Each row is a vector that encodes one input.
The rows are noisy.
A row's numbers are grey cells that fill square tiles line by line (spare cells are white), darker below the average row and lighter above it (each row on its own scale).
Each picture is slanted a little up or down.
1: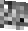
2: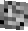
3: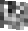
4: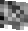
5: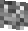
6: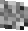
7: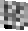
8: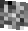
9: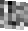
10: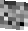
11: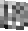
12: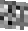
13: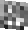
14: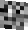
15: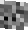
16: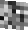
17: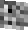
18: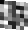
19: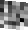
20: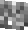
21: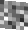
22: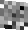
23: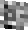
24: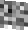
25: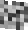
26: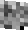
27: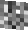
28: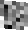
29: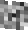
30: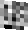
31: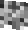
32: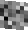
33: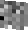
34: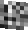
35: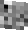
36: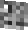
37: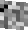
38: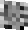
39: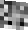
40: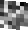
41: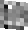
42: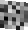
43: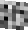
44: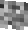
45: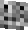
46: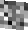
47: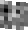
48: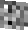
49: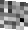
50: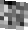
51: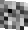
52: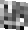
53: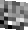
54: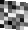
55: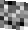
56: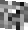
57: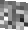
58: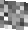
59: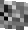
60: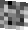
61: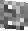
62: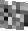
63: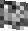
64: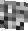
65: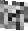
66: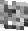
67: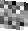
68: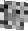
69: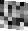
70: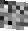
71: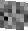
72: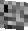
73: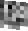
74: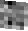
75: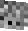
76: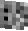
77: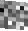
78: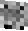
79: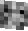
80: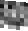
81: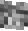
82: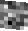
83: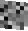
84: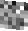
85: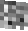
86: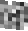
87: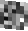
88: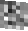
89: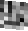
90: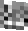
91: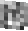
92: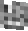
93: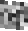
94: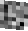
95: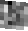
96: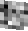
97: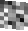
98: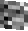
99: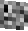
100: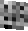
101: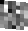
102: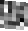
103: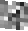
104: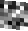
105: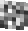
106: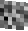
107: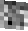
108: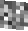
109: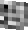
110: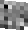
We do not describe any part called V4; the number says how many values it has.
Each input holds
a list of up to two items, each a true/false value and a value of V4.
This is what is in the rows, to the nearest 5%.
All of them are lists of up to two items, each a true/false value and a value of V4: about 5% are empty, 45% hold one and 50% two.
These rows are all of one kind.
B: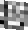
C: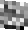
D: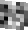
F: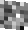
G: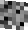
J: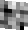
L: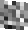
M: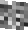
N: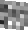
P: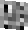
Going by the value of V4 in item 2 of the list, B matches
D, M and N.
